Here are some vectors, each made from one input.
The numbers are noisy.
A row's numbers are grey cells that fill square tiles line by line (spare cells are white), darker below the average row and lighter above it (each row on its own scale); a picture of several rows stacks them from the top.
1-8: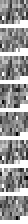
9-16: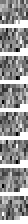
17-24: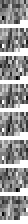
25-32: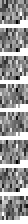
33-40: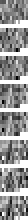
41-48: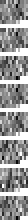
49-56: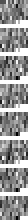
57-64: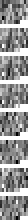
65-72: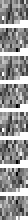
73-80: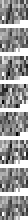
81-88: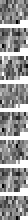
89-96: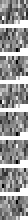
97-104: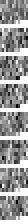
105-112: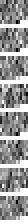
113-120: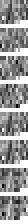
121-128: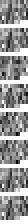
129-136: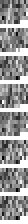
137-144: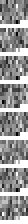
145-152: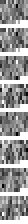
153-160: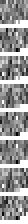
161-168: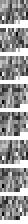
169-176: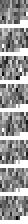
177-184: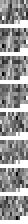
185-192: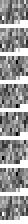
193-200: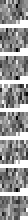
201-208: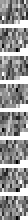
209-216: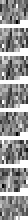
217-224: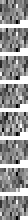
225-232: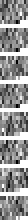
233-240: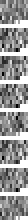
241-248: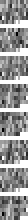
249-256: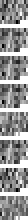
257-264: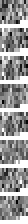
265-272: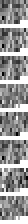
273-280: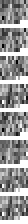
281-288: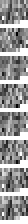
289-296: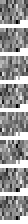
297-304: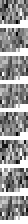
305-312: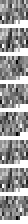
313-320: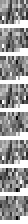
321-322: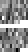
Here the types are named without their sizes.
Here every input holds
a point on a line and a true/false value.
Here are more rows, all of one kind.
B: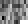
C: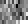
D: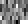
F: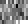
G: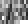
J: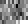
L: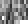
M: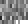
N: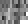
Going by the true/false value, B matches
D and N.
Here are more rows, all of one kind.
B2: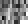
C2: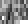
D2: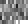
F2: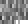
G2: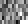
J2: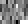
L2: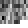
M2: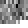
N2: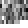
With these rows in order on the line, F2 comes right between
D2 and G2.
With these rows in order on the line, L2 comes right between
B2 and D2.
